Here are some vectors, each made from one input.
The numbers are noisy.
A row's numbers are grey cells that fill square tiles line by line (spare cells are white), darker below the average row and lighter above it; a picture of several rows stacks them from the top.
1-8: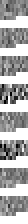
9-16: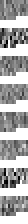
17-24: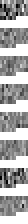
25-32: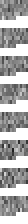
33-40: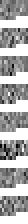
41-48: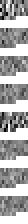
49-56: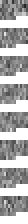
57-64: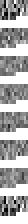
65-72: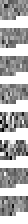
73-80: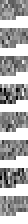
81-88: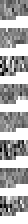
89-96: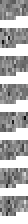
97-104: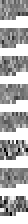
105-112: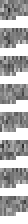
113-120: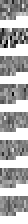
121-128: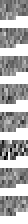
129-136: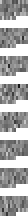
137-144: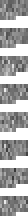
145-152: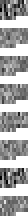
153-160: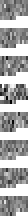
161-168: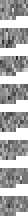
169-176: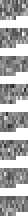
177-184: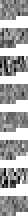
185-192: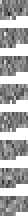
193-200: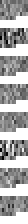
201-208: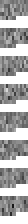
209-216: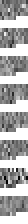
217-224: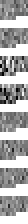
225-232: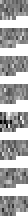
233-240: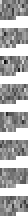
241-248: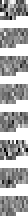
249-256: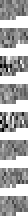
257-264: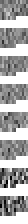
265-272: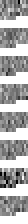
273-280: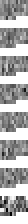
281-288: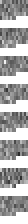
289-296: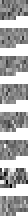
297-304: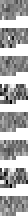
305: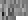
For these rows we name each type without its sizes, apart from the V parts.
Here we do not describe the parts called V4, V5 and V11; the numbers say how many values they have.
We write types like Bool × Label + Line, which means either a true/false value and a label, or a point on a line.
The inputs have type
Bool × Line × Tree × V4 × V5 × V11 + Label.
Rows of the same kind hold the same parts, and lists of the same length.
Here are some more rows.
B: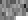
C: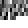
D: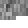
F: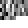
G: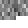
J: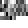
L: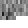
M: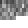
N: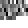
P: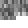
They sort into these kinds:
B, D, G, L, M, P
C, F, J, N

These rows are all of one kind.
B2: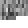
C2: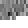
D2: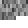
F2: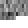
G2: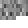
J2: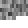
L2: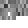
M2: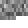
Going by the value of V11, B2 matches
C2 and F2.
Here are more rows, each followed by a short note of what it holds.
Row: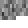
a point on a line, a node of a tree, a true/false value, a value of V4, a value of V5 and a value of V11
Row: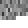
a point on a line, a node of a tree, a true/false value, a value of V4, a value of V5 and a value of V11
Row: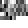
a label
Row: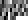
a label
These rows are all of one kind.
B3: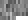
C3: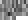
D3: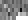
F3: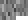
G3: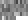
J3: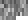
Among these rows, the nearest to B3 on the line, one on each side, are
C3 and J3.
